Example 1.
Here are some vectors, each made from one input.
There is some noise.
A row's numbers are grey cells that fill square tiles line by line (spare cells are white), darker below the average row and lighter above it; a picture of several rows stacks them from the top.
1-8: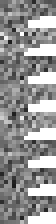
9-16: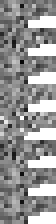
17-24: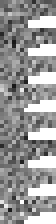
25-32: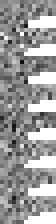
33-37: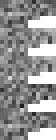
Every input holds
a point on an 8-point line.
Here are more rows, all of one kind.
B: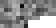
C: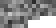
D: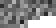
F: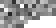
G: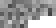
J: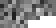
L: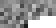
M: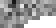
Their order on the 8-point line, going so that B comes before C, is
F, M, G, L, B, C, D, J.
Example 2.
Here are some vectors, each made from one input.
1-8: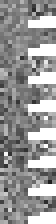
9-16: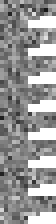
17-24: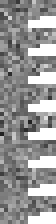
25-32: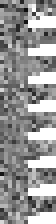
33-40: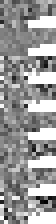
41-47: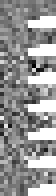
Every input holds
a point on a 6-point line.
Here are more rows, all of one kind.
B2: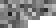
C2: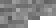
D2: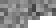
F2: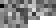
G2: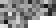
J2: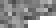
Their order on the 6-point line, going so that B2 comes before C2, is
D2, B2, C2, J2, G2, F2.
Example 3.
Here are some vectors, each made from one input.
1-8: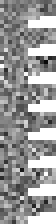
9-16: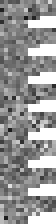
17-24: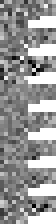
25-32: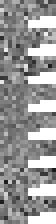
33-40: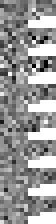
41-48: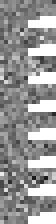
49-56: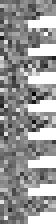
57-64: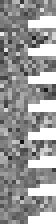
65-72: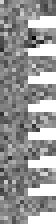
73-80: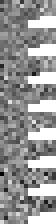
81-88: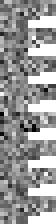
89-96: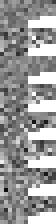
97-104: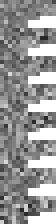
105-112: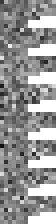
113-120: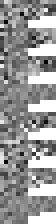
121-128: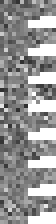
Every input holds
a point on an 8-point line.
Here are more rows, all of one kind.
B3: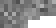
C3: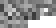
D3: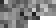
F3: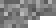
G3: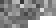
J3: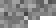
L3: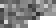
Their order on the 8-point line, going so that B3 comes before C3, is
D3, B3, F3, C3, L3, J3, G3.
